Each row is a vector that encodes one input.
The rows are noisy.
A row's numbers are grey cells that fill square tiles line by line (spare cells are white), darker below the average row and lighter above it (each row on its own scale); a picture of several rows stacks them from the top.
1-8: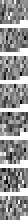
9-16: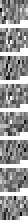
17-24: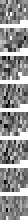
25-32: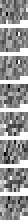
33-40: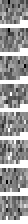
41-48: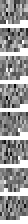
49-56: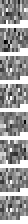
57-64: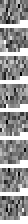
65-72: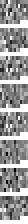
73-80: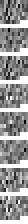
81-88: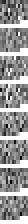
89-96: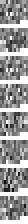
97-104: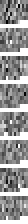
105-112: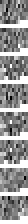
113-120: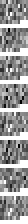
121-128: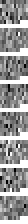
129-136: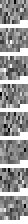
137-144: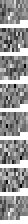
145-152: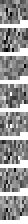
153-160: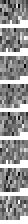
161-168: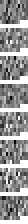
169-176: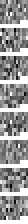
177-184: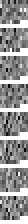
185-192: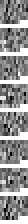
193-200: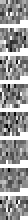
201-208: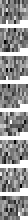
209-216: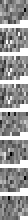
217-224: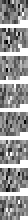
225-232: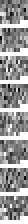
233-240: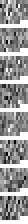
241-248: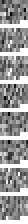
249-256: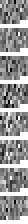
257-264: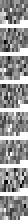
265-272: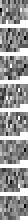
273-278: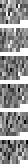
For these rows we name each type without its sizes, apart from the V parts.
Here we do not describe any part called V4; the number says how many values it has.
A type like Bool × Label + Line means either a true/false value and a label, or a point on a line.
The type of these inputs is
Line × List(V4) + Tree.
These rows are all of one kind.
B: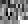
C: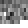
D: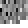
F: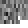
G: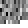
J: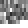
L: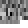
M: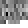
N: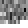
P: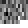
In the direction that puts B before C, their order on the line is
M, G, D, F, P, B, L, C, N, J.
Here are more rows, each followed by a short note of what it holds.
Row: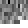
a point on a line, together with a list of two items
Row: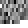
a point on a line, together with the empty list
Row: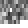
a point on a line, together with a list of two items
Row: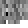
a point on a line, together with a list of one item
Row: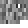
a node of a tree
